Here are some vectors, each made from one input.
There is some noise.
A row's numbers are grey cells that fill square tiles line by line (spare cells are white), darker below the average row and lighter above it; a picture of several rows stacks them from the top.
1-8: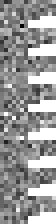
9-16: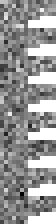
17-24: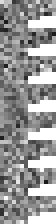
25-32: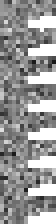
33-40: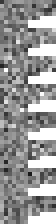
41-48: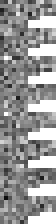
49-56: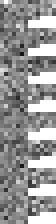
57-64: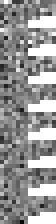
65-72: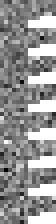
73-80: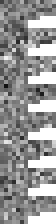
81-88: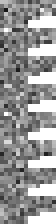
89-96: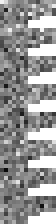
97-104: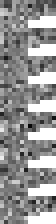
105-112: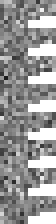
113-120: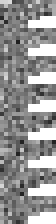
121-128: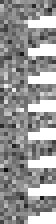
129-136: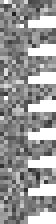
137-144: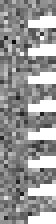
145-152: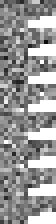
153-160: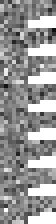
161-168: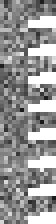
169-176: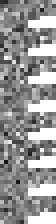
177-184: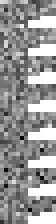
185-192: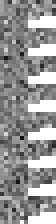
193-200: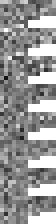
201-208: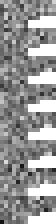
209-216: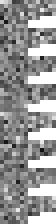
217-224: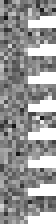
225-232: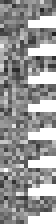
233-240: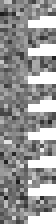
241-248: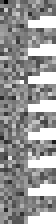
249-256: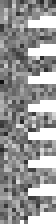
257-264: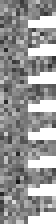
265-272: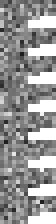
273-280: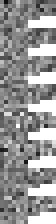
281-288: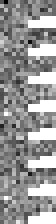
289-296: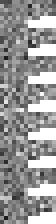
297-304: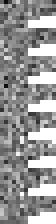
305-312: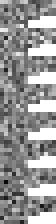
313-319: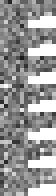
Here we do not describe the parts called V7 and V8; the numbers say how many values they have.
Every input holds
a value of V7, together with either a point on a 6-point circle, or a point on each of two 3-point lines and a value of V8.
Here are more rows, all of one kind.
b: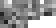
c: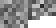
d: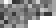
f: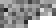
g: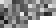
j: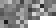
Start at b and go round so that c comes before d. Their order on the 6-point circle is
b, j, c, g, f, d.
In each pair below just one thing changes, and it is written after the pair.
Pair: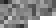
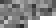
the place on one of the two 3-point lines
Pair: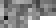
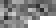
the value of V8
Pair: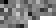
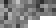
the value of V7
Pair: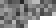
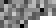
the value of V7
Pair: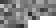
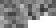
the value of V8
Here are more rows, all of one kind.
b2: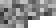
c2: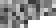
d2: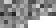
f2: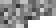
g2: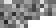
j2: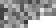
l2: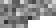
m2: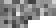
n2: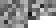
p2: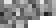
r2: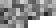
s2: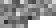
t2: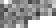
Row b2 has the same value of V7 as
f2, g2, p2 and r2.
